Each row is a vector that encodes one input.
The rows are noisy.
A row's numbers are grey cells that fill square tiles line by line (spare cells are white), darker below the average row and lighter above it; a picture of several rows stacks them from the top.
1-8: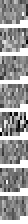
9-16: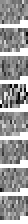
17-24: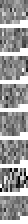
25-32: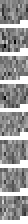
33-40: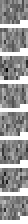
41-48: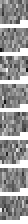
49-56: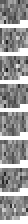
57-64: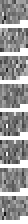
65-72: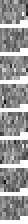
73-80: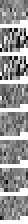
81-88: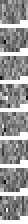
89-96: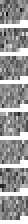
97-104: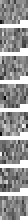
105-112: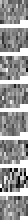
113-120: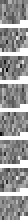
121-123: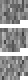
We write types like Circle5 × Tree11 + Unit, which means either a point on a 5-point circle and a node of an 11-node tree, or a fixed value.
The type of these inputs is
Label7 × Label7 + Unit.
